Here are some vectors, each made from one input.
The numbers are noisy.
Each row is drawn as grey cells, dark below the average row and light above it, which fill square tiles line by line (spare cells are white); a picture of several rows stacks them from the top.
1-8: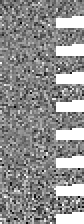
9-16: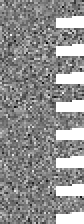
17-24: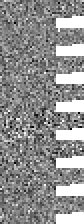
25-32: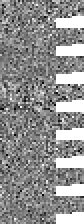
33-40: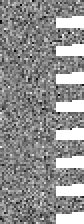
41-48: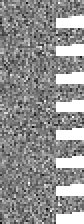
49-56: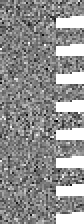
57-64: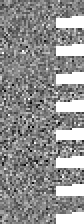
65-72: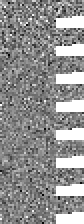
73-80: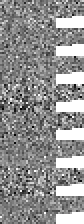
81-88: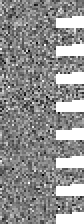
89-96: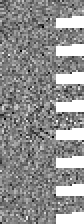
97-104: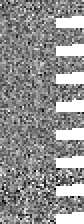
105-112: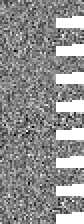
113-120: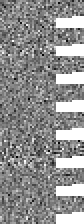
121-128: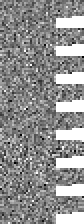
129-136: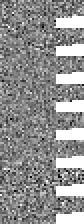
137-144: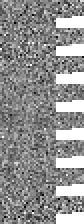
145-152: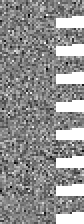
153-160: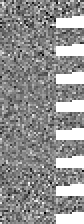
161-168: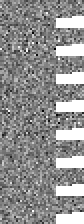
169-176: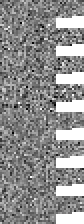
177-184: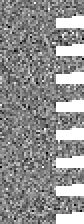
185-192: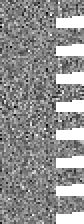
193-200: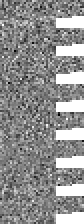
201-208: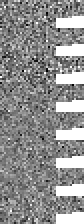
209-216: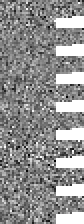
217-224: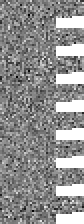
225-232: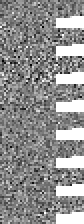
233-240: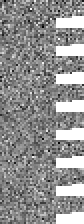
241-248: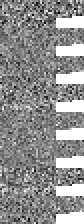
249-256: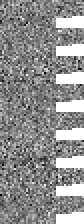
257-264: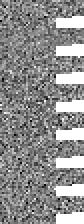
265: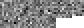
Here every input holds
a point on a 3-point line and a point on a 10-point line, together with either a fixed value, or four true/false values.
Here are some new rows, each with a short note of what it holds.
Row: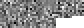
a point on a 3-point line and a point on a 10-point line
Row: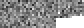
a point on a 3-point line, a point on a 10-point line and four true/false values
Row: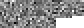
a point on a 3-point line and a point on a 10-point line
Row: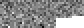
a point on a 3-point line, a point on a 10-point line and four true/false values
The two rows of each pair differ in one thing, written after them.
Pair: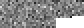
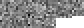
one of the four true/false values
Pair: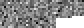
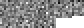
the place on the 3-point line
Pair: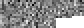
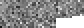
one of the four true/false values
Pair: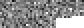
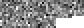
one of the four true/false values
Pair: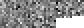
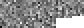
one of the four true/false values
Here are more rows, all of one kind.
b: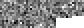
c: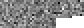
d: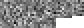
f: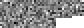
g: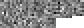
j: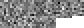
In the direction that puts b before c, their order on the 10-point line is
g, d, b, j, c, f.
